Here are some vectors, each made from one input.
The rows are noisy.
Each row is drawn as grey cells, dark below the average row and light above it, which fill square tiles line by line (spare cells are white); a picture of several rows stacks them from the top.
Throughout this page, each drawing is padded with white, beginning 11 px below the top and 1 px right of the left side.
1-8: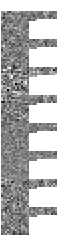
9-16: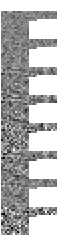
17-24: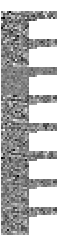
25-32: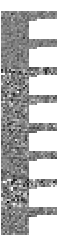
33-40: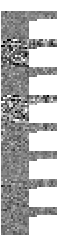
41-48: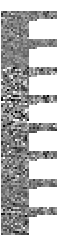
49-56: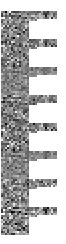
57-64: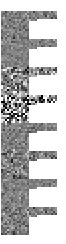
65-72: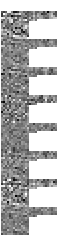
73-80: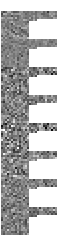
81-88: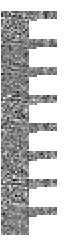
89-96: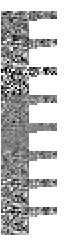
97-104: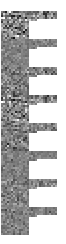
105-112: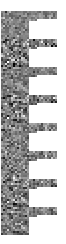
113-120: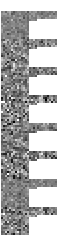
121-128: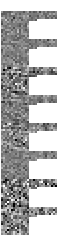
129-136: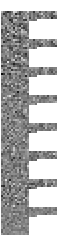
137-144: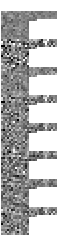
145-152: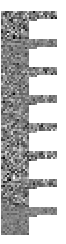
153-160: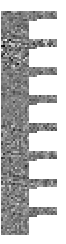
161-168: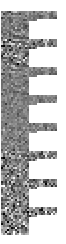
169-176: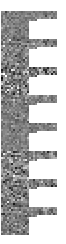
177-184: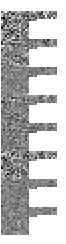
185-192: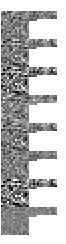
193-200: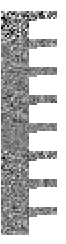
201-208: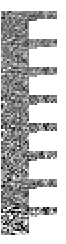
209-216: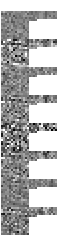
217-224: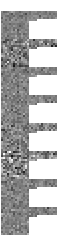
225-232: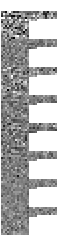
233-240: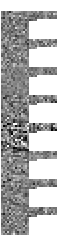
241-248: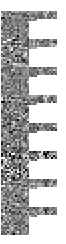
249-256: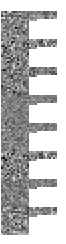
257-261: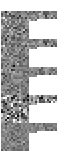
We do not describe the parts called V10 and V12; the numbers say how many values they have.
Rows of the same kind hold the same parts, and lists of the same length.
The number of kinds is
3.
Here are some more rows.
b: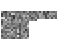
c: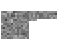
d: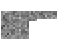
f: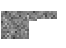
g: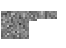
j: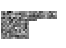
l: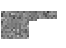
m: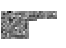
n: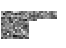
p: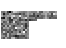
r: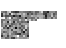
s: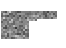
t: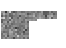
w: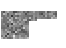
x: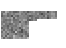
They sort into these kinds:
b, j, l, m, p, w, x
c, f, n, s, t
d, g, r

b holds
one of 7 labels.
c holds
a value of V10 and a value of V12.
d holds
a point on a 4-point line and a value of V10.
